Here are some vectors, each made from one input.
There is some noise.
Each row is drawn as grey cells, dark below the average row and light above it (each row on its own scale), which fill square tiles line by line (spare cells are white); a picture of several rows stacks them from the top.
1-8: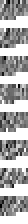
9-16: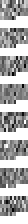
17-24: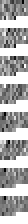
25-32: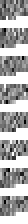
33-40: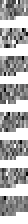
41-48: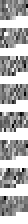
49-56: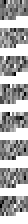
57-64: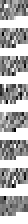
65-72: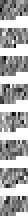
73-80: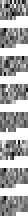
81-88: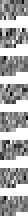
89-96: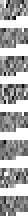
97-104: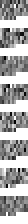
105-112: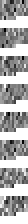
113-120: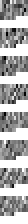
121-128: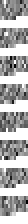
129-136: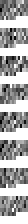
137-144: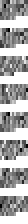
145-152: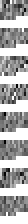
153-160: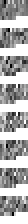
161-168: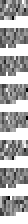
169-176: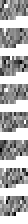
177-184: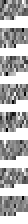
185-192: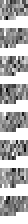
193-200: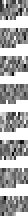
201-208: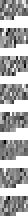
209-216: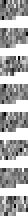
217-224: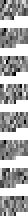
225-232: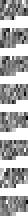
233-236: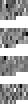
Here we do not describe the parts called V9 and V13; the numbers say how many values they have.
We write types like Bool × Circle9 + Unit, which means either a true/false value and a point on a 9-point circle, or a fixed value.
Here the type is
(Label4 × V13 + Label12) × V9.
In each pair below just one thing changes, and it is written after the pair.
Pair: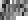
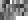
the value of V13
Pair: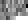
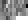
the label
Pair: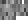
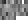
the value of V13
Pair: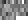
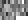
the value of V13
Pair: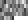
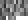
the value of V9
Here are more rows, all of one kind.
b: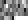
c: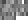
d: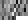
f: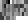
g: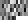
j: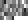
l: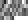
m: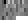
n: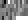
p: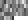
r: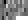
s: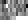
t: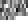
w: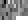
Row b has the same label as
d, m, r and s.
